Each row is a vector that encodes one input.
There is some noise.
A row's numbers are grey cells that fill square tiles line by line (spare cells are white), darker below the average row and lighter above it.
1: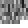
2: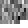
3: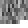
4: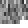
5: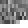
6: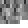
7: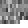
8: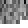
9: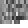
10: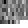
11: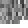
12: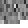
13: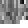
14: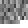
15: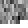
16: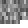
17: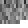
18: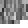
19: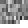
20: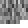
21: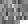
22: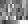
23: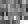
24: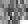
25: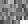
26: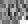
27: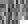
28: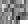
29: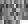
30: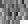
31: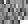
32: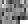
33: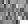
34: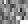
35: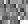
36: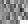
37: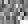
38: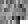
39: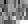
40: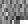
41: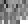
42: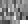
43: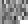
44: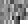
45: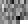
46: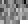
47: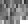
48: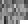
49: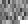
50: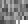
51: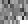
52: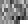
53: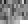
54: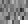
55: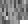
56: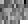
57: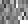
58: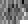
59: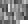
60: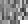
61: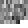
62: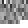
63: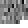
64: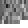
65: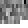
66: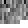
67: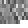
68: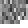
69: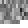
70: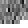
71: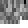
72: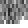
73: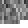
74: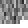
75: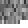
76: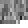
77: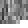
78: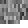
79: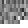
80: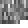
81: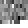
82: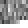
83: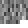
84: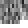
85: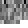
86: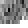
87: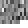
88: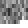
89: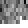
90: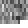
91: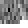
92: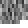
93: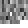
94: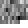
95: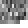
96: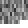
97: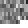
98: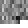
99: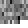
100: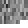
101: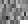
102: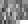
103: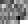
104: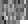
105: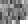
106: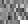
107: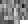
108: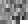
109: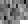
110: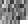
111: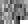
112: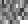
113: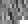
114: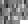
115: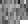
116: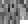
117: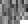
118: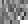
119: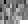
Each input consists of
one of 5 labels and one of 8 labels.
